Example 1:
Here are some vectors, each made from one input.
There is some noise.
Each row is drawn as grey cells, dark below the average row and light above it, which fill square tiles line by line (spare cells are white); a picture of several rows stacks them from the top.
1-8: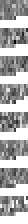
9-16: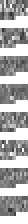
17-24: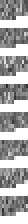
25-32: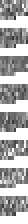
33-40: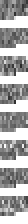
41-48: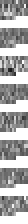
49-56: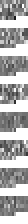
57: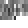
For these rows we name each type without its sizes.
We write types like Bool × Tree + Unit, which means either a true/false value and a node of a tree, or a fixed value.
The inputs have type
Bool × Bool × Bool × Bool.
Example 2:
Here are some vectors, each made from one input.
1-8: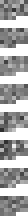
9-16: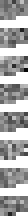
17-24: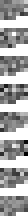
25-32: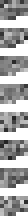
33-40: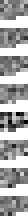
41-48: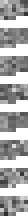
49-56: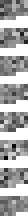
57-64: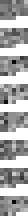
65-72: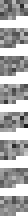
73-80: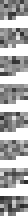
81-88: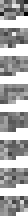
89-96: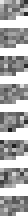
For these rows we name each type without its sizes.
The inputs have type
Bool × Bool × Bool × Bool.
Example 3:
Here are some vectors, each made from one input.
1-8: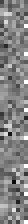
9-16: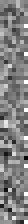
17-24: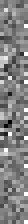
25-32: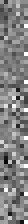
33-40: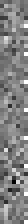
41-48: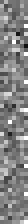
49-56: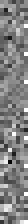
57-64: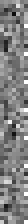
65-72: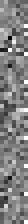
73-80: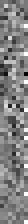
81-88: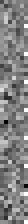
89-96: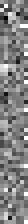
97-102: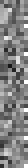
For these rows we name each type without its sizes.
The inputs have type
Bool × Bool × Bool.
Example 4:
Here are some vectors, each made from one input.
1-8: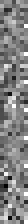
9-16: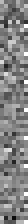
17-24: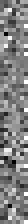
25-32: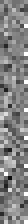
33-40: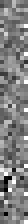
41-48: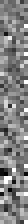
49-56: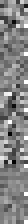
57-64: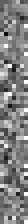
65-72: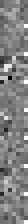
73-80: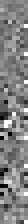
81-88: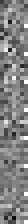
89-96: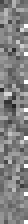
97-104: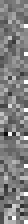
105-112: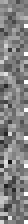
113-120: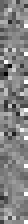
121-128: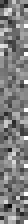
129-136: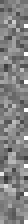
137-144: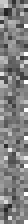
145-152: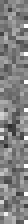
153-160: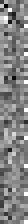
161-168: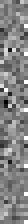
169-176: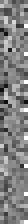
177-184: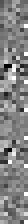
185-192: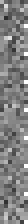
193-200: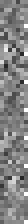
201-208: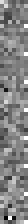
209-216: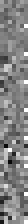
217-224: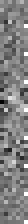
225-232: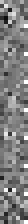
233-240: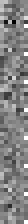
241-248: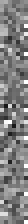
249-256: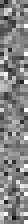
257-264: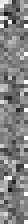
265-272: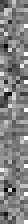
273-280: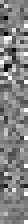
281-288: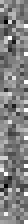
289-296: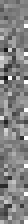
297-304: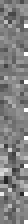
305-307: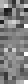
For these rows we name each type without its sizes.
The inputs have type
Bool × Bool × Bool × Bool.
